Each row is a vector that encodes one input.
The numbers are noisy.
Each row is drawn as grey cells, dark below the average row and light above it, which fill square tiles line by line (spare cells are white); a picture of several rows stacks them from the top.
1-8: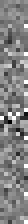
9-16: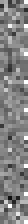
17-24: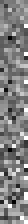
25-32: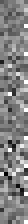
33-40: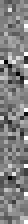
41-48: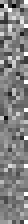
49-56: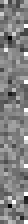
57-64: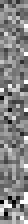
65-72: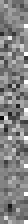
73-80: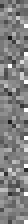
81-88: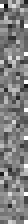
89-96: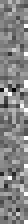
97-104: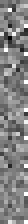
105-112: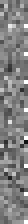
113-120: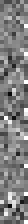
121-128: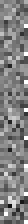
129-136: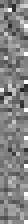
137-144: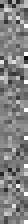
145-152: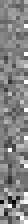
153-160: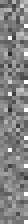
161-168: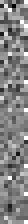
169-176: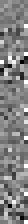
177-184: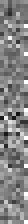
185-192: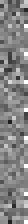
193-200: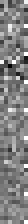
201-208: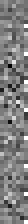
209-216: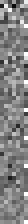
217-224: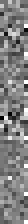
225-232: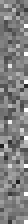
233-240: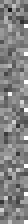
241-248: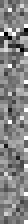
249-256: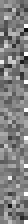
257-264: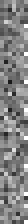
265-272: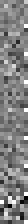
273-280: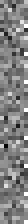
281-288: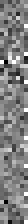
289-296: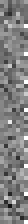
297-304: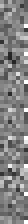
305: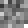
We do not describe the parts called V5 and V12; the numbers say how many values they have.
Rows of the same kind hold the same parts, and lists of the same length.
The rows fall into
3 kinds.
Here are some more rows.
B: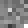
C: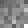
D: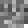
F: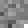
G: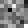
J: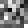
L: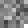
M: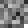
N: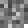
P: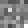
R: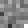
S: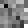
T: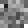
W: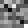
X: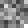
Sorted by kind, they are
B, C, M, P, S, T
D, G, N, W
F, J, L, R, X

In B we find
a value of V5 and a value of V12.
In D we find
one of 9 labels.
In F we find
a point on a 9-point line and a value of V5.
